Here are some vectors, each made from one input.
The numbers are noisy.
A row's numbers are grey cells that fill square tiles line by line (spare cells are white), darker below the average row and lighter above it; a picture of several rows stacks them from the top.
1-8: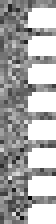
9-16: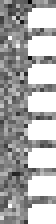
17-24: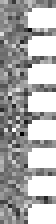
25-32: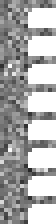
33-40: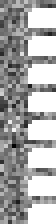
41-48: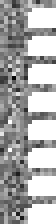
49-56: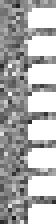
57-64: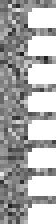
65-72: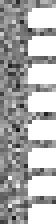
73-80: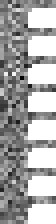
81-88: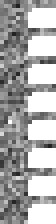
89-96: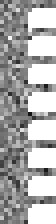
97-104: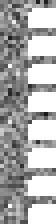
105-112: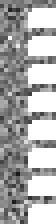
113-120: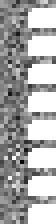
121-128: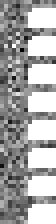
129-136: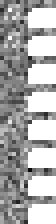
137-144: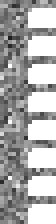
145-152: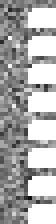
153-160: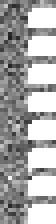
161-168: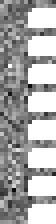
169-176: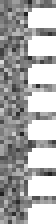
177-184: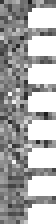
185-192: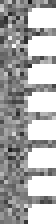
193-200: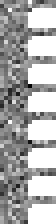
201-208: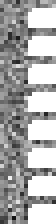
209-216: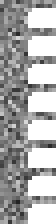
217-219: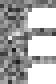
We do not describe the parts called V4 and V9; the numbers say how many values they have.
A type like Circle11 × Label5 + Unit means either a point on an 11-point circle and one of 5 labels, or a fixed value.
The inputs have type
(Bool × Line8 + Circle8) × V4 × V9.
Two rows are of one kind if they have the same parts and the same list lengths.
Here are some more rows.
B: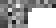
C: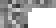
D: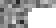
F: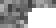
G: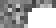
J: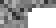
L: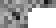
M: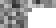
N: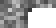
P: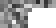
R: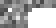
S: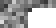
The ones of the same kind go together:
B, F, G, N
C, D, J, L, M, P, R, S

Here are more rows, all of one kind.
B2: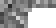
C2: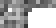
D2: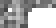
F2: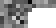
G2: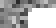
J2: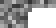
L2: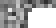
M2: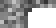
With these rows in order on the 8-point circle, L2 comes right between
F2 and G2.
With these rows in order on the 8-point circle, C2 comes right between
J2 and M2.
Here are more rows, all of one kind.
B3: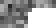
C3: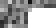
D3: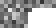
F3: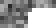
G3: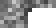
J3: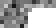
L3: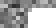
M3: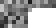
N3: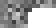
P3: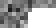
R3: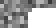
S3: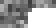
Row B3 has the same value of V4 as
F3, M3, R3 and S3.
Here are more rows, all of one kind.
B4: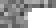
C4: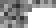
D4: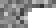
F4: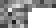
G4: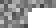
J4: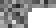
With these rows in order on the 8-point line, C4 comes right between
B4 and G4.
